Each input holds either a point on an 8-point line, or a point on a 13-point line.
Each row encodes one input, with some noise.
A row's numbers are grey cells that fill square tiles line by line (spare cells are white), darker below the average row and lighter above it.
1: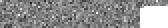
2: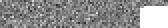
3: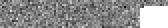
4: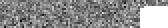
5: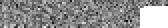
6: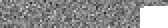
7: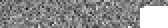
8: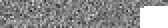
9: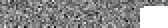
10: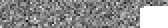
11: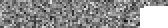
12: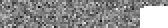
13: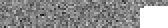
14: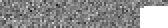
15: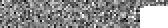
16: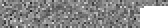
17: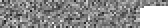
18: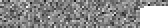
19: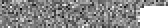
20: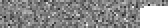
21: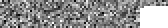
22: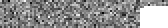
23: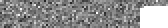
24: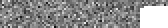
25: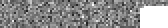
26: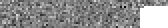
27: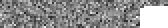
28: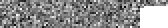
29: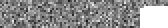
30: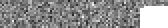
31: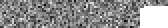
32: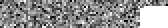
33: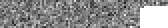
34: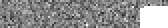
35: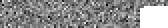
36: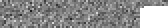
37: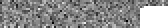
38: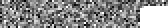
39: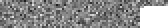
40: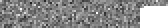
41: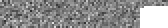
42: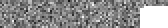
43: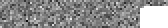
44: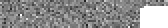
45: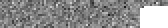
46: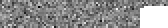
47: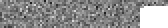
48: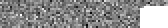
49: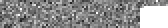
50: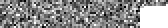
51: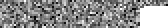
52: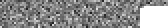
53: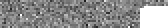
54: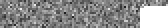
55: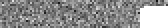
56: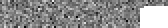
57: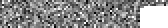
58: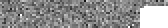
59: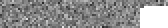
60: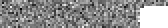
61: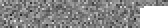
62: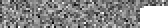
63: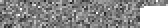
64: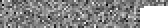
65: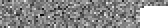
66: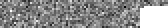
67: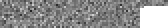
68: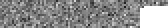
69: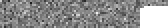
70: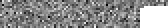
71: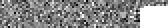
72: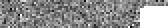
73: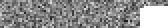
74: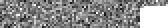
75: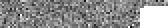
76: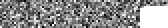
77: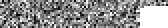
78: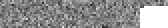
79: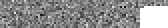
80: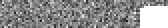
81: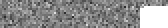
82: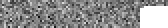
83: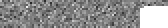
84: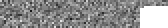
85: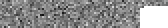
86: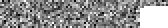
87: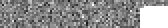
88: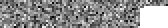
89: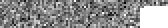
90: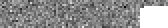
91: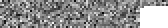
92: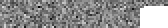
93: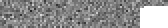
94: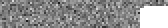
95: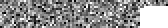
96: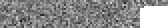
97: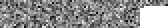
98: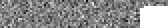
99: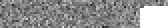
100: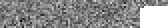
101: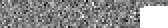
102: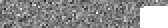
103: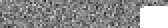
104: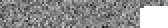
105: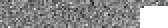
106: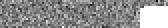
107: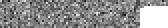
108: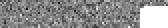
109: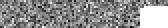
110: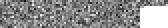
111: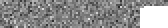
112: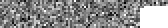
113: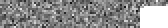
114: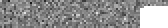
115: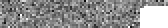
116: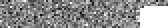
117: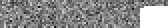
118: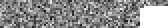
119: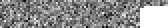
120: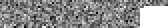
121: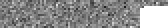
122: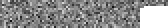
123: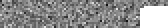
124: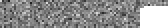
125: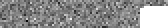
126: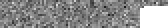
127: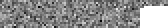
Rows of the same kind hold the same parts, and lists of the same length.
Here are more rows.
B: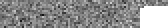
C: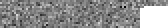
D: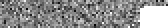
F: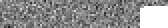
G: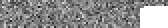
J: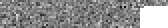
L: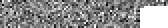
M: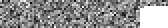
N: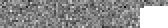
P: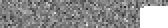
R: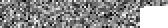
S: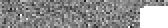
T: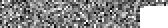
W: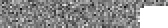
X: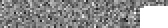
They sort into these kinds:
B, C, D, F, J, M, N, P, R, S, W
G, L, T, X

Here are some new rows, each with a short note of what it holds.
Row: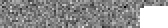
a point on a 13-point line
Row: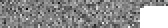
a point on a 13-point line
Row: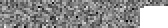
a point on an 8-point line
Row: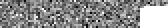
a point on a 13-point line
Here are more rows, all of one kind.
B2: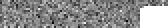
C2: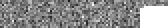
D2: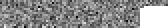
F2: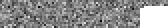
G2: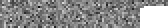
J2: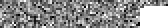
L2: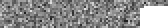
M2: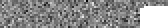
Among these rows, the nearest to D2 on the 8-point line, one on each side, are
B2 and G2.
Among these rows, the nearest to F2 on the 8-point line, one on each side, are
G2 and J2.
